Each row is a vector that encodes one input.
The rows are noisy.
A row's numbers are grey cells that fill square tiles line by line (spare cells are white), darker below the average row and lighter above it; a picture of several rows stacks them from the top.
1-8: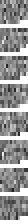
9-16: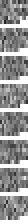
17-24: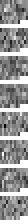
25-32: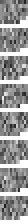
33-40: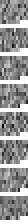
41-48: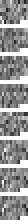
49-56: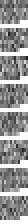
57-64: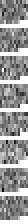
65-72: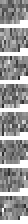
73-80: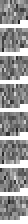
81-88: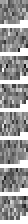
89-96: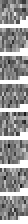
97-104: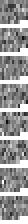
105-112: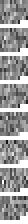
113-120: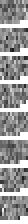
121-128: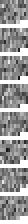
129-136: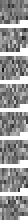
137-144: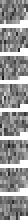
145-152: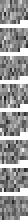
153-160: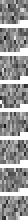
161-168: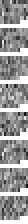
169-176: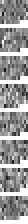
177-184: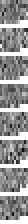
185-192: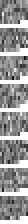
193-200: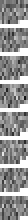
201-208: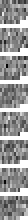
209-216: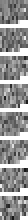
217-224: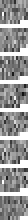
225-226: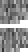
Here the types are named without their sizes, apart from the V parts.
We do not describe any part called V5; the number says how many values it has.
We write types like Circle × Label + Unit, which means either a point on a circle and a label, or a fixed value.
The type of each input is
(Label + Tree) × V5 + List(Line).
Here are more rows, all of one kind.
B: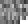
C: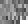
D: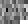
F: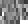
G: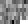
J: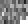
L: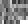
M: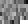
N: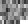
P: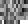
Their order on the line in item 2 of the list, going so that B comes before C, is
B, C, G, J, N, L, P, D, M, F.
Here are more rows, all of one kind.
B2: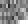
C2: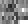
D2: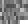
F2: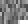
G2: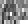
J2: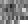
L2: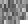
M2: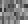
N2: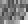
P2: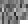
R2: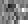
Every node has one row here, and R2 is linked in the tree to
C2, J2 and M2.
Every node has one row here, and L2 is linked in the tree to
J2.
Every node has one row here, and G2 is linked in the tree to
J2.
